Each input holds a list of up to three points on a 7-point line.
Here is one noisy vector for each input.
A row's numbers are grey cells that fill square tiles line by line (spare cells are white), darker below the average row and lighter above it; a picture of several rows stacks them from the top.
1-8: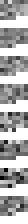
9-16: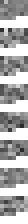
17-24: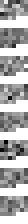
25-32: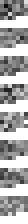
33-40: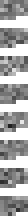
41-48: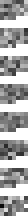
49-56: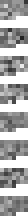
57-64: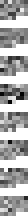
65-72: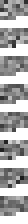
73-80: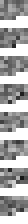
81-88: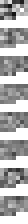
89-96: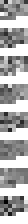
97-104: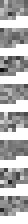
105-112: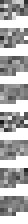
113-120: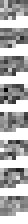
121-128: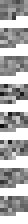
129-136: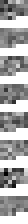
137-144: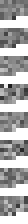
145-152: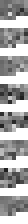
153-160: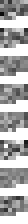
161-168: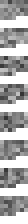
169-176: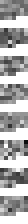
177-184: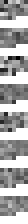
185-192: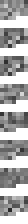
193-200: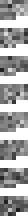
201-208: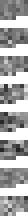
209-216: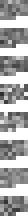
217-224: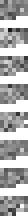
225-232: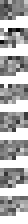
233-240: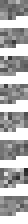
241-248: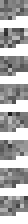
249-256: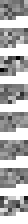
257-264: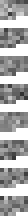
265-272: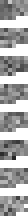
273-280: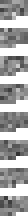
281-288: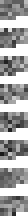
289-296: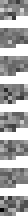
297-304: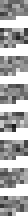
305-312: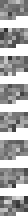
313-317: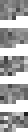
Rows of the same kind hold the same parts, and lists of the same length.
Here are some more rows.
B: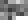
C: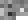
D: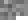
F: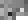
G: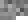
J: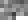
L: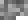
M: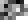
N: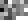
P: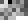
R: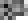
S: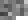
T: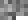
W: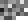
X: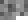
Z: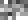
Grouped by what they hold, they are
B, C, F, X
D, J, R, S, T, Z
G, L, M, P
N, W

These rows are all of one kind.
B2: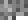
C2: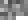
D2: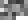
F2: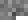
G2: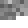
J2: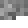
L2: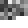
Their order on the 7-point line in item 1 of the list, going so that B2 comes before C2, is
B2, J2, F2, D2, C2, L2, G2.
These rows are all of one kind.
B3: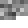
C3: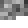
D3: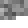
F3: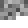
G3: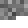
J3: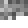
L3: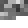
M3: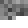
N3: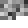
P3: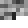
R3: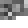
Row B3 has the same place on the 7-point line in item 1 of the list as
D3, M3 and R3.
